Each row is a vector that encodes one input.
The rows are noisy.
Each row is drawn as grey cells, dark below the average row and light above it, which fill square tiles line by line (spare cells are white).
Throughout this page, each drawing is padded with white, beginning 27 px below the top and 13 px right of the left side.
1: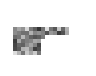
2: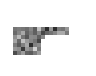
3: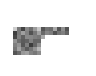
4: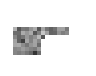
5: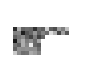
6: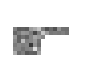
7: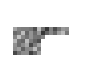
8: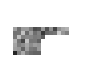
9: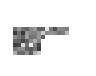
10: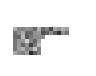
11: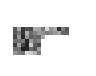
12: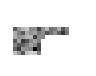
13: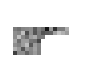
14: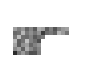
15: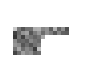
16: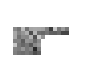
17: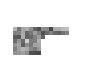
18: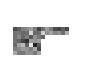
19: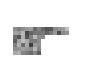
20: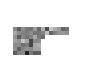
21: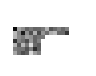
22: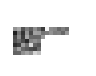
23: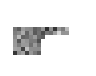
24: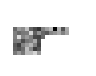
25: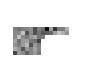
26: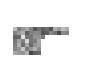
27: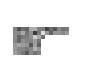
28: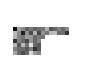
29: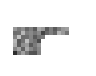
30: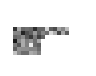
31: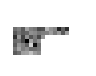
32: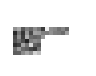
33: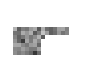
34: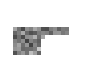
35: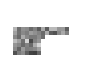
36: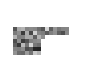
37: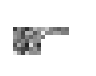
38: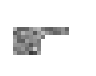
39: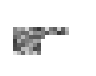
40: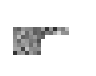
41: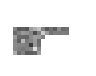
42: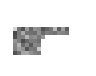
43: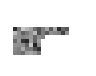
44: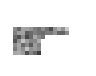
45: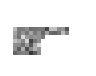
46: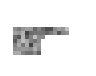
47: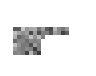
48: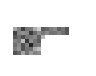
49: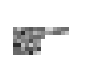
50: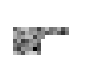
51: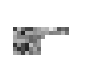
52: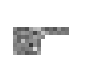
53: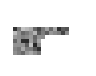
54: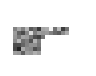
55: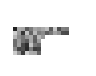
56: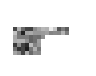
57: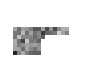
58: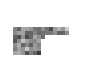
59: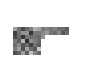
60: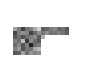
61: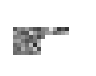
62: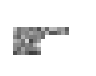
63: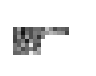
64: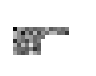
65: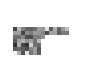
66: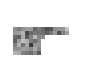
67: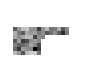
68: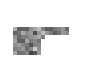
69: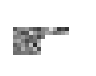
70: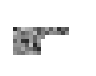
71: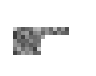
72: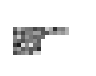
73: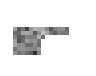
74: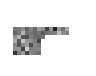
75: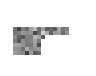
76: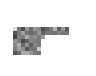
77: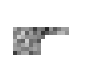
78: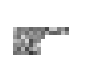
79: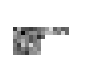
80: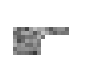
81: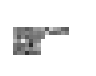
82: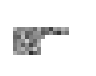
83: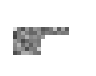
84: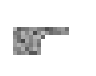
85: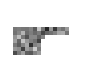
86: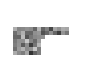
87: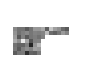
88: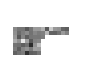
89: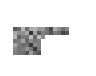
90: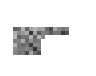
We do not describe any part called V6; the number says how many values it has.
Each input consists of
a value of V6, together with either one of 5 labels, or three true/false values.
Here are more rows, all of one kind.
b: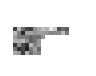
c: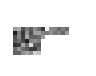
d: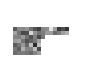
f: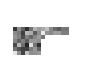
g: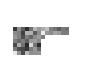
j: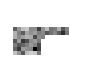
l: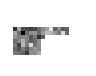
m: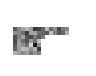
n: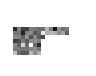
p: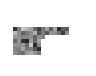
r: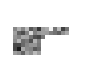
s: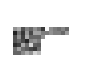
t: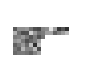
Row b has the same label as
f and g.
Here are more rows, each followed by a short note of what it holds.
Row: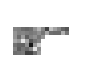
three true/false values and a value of V6
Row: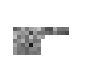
three true/false values and a value of V6
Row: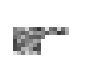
one of 5 labels and a value of V6
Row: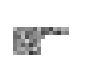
three true/false values and a value of V6
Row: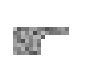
three true/false values and a value of V6
